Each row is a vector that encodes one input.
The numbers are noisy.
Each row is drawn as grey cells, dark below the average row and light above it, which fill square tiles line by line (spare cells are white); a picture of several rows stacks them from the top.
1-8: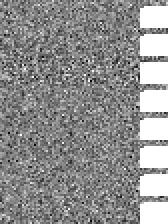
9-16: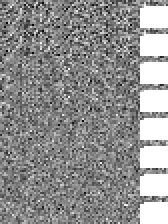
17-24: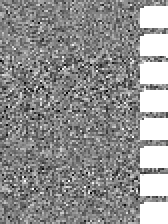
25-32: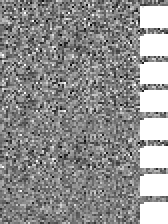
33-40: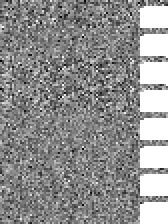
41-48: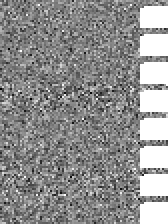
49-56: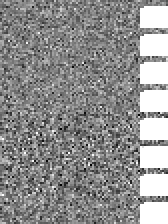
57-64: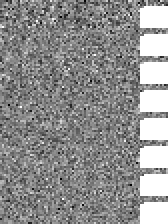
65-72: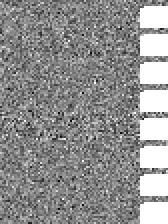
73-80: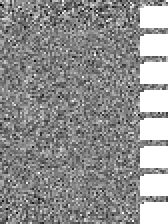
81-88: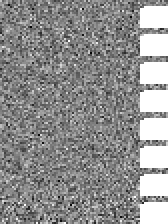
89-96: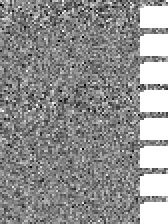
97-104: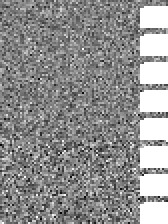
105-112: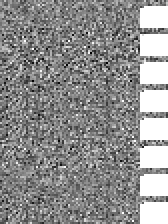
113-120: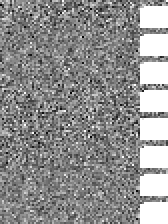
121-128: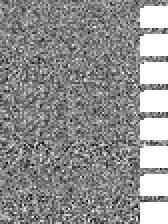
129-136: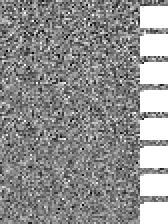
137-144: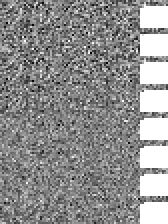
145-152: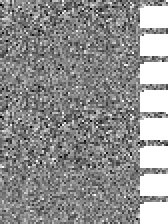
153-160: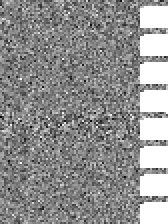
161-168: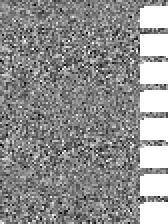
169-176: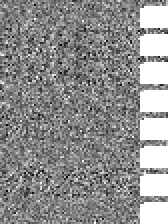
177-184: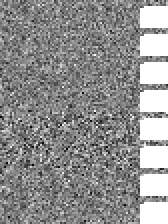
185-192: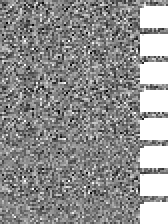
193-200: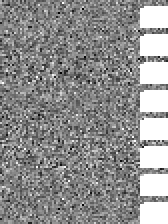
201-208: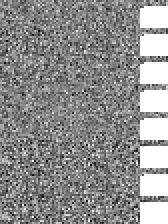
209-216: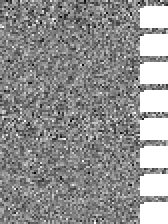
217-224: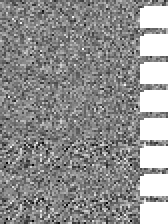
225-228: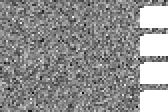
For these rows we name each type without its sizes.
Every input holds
either a point on a circle and a label, or a node of a tree.
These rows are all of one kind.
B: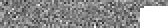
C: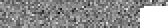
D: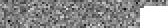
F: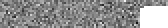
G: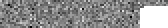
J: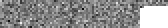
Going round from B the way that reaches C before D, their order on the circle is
B, C, J, D, G, F.
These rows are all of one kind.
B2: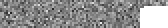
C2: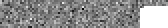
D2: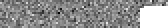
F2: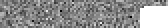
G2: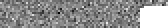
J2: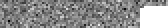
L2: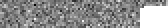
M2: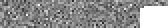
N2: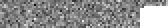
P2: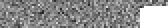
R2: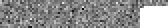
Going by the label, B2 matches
F2 and M2.
